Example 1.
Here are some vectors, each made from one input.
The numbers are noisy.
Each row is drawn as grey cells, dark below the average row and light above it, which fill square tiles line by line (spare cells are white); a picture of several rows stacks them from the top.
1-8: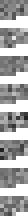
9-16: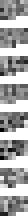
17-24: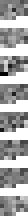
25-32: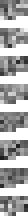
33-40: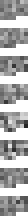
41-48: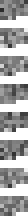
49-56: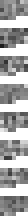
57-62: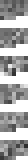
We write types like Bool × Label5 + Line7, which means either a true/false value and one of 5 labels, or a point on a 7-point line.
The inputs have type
Bool × Bool × Bool × Bool.
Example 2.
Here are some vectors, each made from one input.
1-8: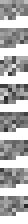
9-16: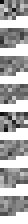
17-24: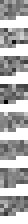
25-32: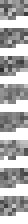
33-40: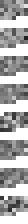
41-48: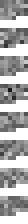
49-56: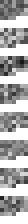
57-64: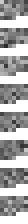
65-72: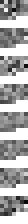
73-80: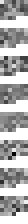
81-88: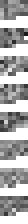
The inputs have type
Bool × Bool × Bool × Bool.
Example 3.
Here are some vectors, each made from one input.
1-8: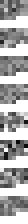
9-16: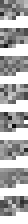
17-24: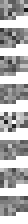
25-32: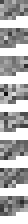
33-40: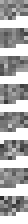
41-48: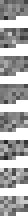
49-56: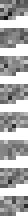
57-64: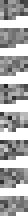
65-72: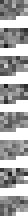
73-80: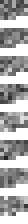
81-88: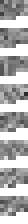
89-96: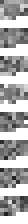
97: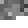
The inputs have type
Bool × Bool × Bool × Bool.
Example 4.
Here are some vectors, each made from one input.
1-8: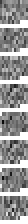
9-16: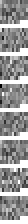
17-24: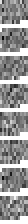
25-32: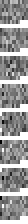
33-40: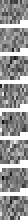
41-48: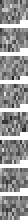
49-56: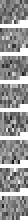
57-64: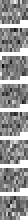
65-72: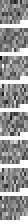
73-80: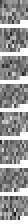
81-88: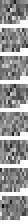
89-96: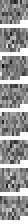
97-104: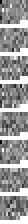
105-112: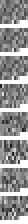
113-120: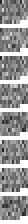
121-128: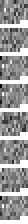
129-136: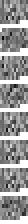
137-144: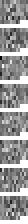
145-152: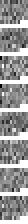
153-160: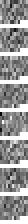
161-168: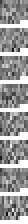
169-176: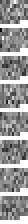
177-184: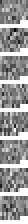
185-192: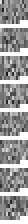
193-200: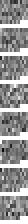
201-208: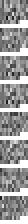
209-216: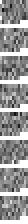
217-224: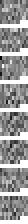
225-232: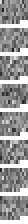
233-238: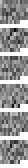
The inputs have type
Bool × Bool × Bool × Bool.
